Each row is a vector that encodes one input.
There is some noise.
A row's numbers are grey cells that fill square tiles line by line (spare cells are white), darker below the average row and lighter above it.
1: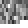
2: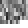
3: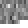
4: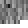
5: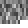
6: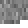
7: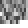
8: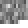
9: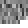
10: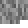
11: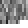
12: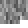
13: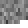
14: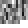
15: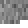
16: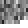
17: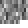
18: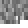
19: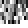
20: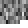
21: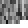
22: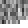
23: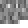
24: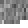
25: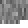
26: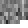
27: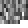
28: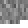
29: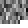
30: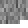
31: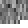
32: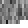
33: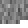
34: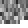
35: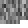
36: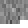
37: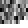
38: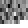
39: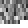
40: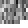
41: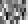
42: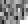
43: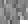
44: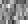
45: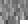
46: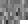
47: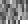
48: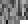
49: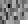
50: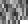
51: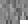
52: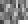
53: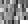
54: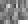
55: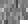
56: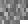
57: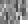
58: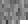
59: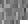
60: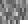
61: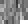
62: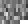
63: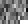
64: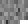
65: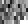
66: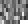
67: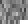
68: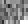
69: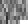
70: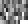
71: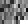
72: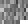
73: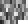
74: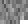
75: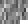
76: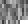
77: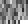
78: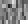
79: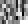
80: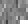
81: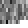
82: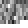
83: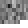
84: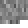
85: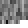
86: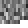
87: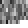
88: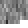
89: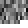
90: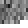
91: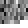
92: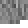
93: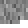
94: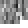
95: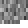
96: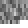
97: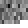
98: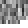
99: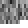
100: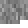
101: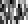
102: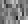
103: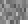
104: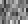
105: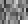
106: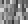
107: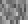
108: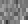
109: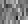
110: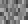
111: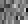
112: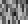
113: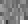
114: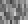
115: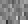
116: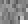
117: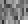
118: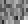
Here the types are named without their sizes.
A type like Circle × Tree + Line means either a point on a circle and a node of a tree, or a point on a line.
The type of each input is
List(Line) + Tree.
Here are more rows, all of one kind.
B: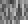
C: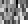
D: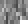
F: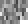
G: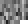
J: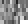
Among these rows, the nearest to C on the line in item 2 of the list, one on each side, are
D and J.
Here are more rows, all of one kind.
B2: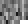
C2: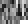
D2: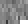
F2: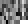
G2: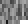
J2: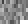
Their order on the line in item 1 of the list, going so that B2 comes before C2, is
B2, F2, G2, D2, C2, J2.
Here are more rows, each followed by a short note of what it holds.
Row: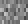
a list of one item
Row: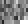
a node of a tree
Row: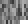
a list of two items
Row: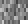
a list of one item
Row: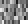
a list of one item
